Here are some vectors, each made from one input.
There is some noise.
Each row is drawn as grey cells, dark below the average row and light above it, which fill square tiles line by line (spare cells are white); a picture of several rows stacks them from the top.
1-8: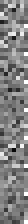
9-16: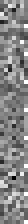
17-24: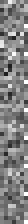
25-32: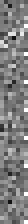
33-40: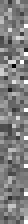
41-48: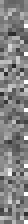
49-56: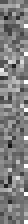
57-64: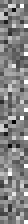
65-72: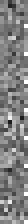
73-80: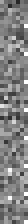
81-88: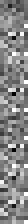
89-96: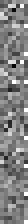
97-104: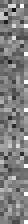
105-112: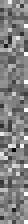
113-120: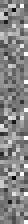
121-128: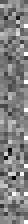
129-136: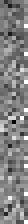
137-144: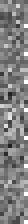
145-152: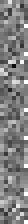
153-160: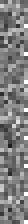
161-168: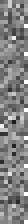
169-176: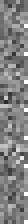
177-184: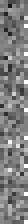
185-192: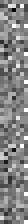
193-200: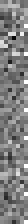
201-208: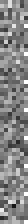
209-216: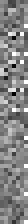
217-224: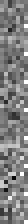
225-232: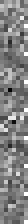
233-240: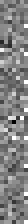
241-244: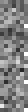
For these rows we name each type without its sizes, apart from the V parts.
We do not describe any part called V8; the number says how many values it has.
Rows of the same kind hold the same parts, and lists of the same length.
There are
3 kinds of row.
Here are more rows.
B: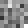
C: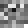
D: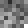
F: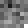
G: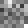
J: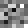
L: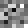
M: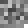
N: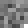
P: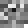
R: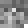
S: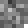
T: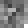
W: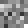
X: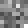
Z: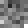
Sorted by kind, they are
B, G, M, W, X
C, J, L, P
D, F, N, R, S, T, Z

